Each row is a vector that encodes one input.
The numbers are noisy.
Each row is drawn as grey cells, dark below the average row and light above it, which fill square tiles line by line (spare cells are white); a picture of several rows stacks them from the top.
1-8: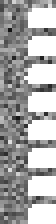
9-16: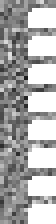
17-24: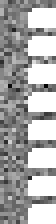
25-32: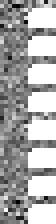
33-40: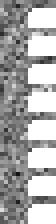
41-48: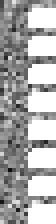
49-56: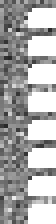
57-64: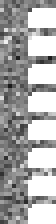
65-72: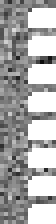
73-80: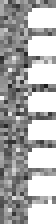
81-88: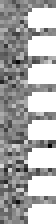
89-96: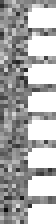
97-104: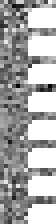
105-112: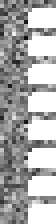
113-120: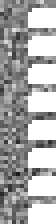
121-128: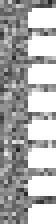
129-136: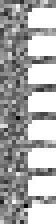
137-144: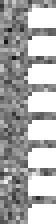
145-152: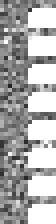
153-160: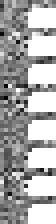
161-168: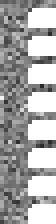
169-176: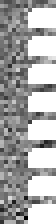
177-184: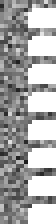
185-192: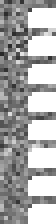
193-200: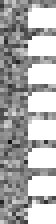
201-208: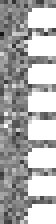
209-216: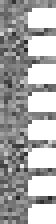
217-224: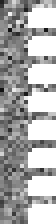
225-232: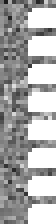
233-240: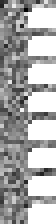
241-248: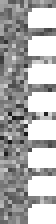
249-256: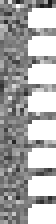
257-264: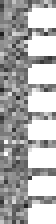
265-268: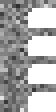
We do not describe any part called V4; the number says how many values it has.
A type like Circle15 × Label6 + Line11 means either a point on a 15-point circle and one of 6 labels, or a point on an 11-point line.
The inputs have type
Label5 × List2(V4) + Tree10.
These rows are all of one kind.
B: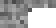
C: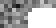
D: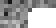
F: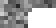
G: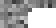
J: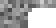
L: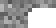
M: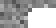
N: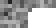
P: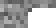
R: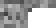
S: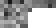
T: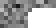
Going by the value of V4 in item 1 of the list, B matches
C, G and M.
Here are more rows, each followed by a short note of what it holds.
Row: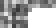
a node of a 10-node tree
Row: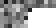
one of 5 labels, together with a list of two items
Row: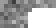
one of 5 labels, together with a list of one item
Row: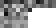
one of 5 labels, together with a list of two items
